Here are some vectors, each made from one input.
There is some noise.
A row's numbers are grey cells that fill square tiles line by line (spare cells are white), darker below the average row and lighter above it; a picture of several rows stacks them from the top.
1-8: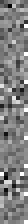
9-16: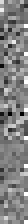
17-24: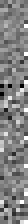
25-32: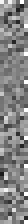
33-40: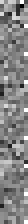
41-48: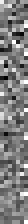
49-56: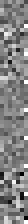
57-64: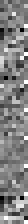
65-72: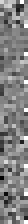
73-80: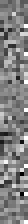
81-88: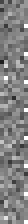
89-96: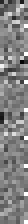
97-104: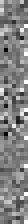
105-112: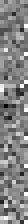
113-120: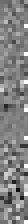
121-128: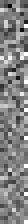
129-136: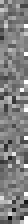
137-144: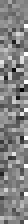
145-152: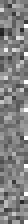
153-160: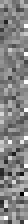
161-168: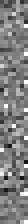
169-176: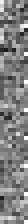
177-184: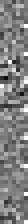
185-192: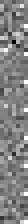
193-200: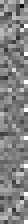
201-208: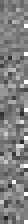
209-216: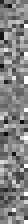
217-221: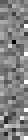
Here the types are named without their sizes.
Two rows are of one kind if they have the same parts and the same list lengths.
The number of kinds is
2.
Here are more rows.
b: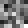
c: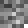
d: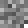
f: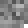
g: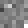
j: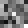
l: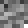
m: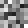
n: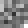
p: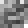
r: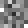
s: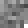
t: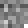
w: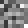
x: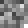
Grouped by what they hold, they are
b, c, d, f, g, j, m, n, p, r, s, t, w
l, x

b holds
three true/false values.
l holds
a fixed value.
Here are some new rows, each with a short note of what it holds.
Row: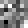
a fixed value
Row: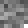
a fixed value
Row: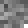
a fixed value
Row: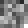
a fixed value
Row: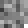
three true/false values
